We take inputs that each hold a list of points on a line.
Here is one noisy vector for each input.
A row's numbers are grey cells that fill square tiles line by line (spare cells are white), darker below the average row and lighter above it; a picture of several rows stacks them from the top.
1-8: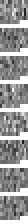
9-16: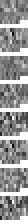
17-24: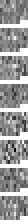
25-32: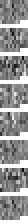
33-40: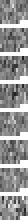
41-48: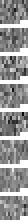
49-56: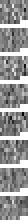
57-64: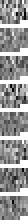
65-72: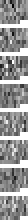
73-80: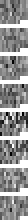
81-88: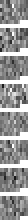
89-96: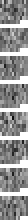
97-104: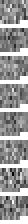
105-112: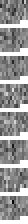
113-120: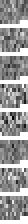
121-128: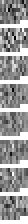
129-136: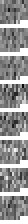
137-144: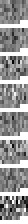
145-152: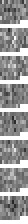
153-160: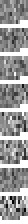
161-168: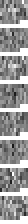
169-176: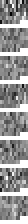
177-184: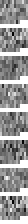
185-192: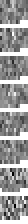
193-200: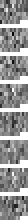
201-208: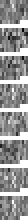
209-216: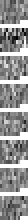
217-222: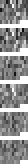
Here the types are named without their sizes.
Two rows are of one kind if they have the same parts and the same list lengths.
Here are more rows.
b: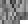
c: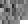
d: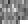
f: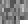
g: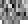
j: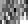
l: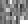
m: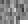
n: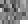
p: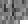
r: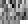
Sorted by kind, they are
b, c, f, g, n, p, r
d, l, m
j

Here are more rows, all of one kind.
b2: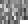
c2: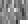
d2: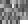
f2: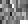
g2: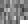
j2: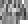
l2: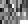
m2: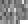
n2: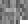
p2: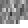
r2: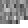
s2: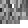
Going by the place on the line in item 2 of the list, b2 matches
g2 and r2.
